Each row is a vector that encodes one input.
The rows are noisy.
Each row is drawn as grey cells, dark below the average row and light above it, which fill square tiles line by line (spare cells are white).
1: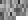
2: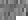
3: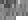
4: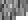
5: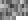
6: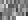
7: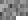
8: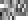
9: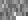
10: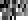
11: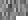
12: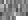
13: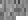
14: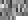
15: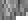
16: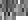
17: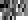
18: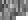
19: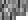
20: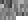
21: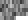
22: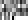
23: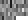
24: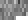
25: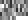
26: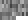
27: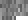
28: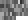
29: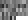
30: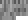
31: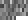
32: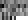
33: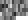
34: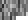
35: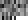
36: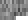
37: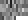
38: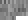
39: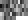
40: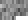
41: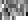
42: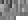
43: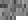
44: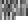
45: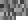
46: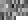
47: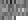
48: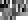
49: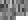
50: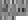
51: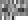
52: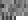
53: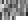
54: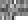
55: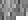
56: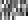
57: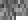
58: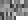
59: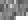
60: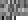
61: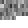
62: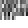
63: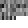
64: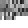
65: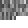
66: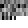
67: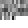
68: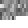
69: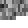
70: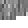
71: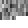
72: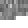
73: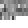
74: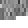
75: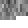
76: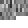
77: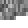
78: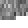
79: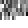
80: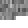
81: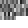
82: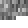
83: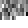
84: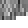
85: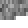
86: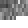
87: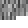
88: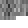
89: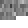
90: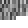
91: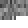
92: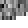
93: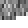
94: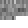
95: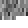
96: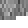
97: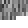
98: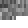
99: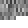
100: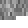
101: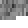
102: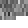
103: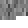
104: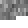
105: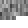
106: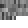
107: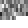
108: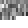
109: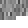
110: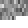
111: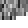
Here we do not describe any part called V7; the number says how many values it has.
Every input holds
a point on an 8-point line and a value of V7, together with either a fixed value, or three true/false values.
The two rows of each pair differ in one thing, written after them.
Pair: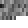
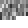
the value of V7
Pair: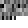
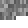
the place on the 8-point line
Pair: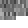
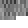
the place on the 8-point line
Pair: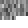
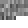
the value of V7
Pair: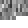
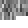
the value of V7
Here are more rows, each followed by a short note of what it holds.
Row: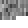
a point on an 8-point line, three true/false values and a value of V7
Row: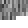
a point on an 8-point line and a value of V7
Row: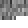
a point on an 8-point line, three true/false values and a value of V7
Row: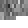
a point on an 8-point line, three true/false values and a value of V7
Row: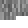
a point on an 8-point line, three true/false values and a value of V7
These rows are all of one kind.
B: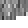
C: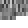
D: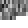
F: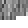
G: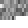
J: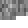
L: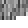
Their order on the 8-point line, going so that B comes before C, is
D, G, J, F, B, C, L.
